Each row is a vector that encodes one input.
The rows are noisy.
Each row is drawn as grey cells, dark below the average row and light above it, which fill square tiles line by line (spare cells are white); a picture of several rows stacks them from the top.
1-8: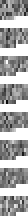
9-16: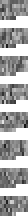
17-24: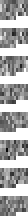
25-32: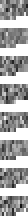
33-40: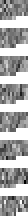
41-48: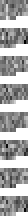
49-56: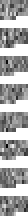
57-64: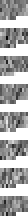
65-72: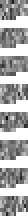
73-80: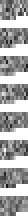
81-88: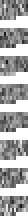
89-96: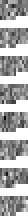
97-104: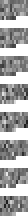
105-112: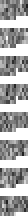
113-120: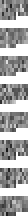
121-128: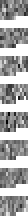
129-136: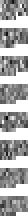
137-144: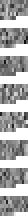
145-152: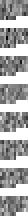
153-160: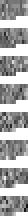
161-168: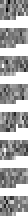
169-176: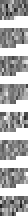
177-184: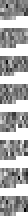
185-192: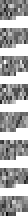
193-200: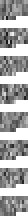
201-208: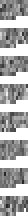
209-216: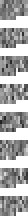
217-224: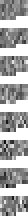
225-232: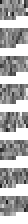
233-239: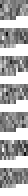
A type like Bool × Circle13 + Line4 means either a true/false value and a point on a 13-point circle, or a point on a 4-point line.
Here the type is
List3(Line7) + Tree8 + Tree9.
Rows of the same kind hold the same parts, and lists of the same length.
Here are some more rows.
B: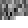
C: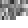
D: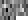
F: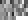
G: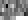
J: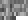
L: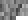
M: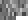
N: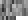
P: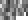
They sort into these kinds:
B, G
C, L
D, P
F
J, N
M

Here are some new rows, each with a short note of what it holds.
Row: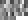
the empty list
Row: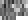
a list of two items
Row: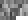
a list of three items
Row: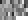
the empty list
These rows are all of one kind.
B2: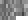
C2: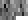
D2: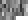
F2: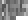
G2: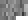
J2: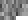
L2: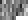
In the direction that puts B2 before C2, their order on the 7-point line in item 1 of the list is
J2, L2, F2, D2, G2, B2, C2.
